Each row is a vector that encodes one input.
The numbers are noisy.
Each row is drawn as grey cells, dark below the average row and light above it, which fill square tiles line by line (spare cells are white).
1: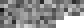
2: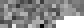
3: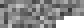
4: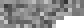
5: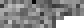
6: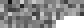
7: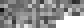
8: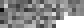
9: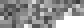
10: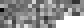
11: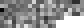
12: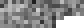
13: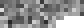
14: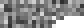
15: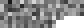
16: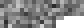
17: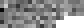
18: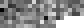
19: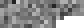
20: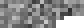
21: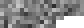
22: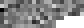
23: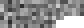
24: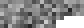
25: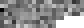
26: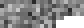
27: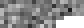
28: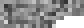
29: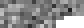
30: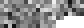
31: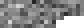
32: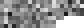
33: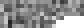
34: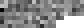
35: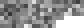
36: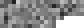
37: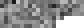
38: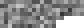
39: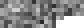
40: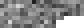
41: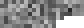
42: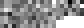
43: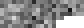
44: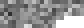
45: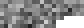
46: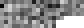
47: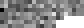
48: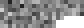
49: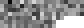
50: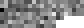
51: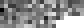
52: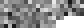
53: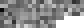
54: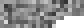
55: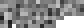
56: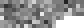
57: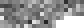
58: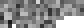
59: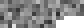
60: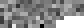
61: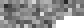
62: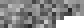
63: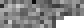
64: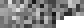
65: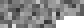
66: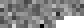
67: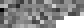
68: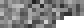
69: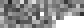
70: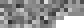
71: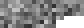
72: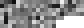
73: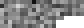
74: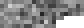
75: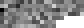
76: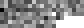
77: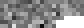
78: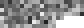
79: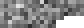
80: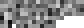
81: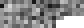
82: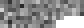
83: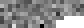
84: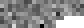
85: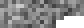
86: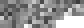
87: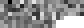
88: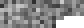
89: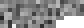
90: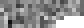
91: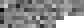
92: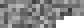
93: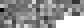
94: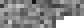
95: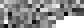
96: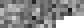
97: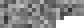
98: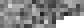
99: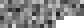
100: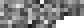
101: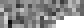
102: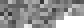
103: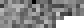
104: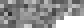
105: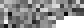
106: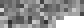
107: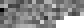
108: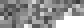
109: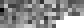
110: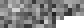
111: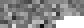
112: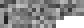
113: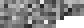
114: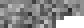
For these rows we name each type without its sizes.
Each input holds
either a point on a circle, or a fixed value, or a node of a tree.
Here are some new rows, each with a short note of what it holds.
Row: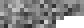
a node of a tree
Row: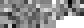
a fixed value
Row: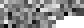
a fixed value
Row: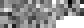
a fixed value
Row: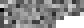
a point on a circle
